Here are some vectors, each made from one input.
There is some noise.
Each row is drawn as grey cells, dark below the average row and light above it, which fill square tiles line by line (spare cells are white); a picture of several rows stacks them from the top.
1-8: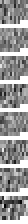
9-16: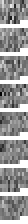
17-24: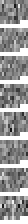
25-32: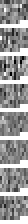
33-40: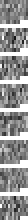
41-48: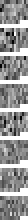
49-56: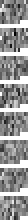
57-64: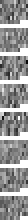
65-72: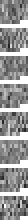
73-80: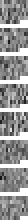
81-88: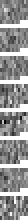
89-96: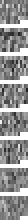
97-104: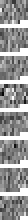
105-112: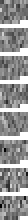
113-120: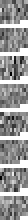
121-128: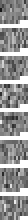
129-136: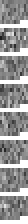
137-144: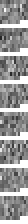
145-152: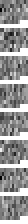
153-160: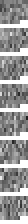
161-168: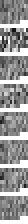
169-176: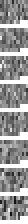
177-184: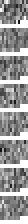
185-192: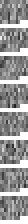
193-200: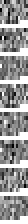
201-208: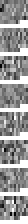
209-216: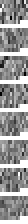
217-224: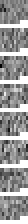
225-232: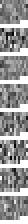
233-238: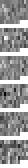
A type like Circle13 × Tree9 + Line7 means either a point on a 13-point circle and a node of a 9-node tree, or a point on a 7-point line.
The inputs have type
Bool × (Line8 + Line9) + Label5 × Label8.
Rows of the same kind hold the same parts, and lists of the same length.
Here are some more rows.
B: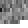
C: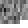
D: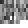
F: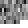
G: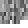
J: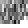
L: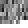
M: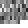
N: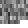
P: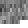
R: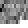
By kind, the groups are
B, P
C, F, G, J, L, M, R
D, N

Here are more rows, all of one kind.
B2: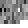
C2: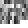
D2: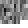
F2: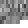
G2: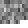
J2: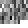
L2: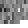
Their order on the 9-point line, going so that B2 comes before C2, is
L2, B2, F2, J2, D2, G2, C2.
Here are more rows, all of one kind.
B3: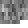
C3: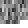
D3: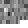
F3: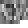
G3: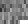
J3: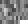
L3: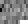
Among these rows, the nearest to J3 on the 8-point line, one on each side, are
B3 and L3.
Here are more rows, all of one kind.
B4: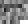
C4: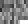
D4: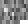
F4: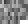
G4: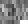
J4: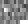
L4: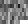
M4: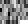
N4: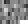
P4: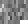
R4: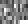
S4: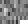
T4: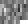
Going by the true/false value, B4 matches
C4 and L4.
